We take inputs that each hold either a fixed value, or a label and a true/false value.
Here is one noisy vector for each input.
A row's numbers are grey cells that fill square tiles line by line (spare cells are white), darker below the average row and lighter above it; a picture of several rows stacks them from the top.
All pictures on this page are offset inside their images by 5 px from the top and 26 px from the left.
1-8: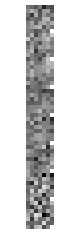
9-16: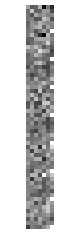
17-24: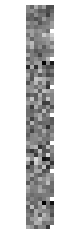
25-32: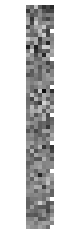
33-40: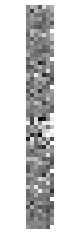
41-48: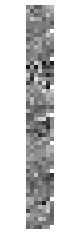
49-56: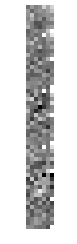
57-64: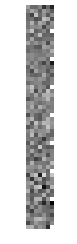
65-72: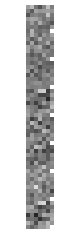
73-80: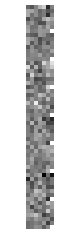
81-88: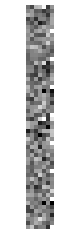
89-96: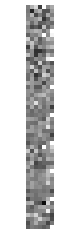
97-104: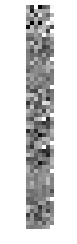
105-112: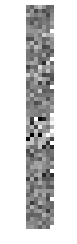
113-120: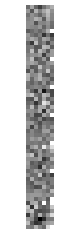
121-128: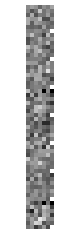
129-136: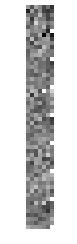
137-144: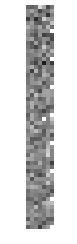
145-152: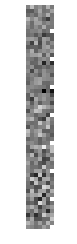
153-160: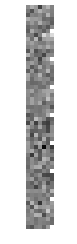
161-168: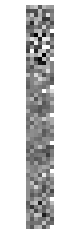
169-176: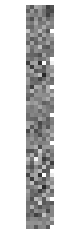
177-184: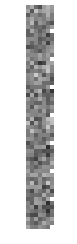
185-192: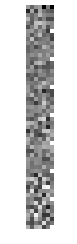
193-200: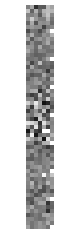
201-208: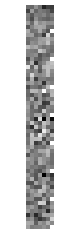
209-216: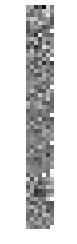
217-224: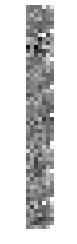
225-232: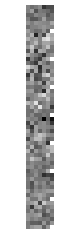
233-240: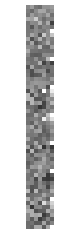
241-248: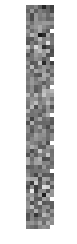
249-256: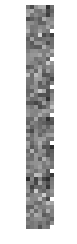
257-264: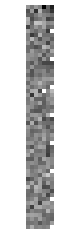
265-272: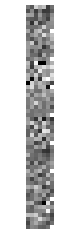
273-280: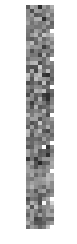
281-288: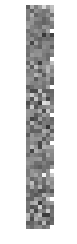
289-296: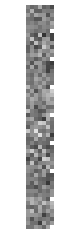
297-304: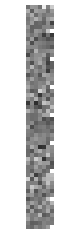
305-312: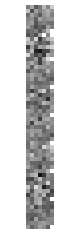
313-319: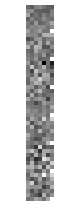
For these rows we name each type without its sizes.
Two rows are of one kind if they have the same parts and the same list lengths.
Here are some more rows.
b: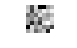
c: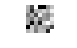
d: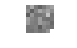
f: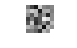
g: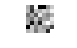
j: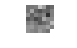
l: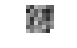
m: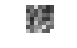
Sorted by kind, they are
b, c, g
d, f, j, l, m

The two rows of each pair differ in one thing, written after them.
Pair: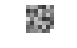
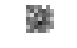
the label
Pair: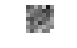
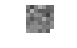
the label
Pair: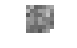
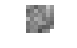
the label
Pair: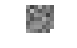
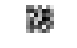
the true/false value
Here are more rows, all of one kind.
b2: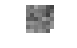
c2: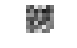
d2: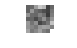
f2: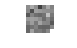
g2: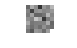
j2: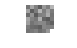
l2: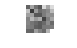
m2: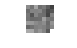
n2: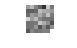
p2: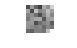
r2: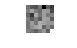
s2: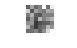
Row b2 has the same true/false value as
c2, d2, m2 and r2.
